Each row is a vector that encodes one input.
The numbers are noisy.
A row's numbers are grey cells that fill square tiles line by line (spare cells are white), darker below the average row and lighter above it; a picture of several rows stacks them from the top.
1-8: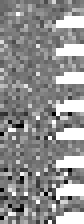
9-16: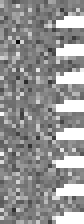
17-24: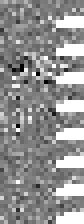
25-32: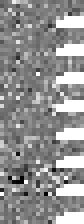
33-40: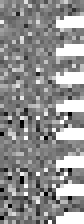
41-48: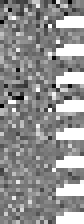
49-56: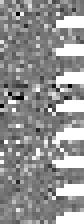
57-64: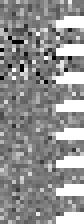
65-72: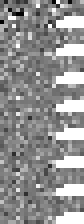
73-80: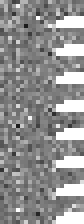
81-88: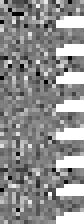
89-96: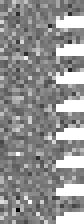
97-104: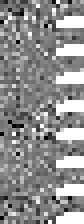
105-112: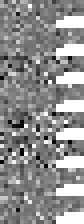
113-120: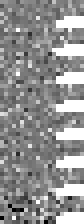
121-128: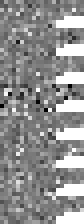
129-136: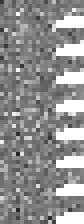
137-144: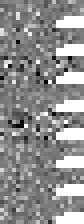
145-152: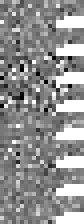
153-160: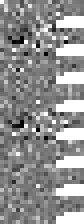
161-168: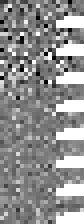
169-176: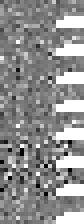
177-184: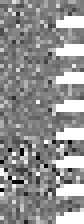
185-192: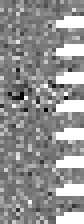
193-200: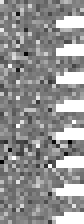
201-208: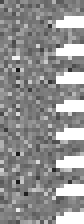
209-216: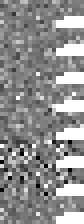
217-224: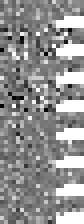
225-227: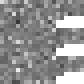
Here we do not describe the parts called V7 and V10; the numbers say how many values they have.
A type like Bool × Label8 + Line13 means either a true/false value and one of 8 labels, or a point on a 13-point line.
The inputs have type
(Line5 + Tree9) × V10 + V7.
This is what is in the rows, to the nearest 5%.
About 20% of them hold a value of V7. The rest hold a value of V10, together with either a point on a 5-point line, or a node of a 9-node tree.
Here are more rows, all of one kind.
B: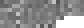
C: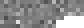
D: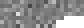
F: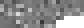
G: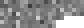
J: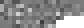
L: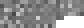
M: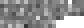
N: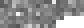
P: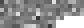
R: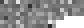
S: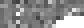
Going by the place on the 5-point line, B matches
C, D, R and S.
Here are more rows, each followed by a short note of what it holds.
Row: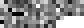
a value of V7
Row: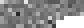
a node of a 9-node tree and a value of V10
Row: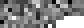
a value of V7
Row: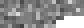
a point on a 5-point line and a value of V10
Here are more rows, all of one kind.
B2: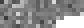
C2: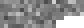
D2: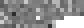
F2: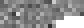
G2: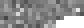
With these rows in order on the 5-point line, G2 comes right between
B2 and F2.
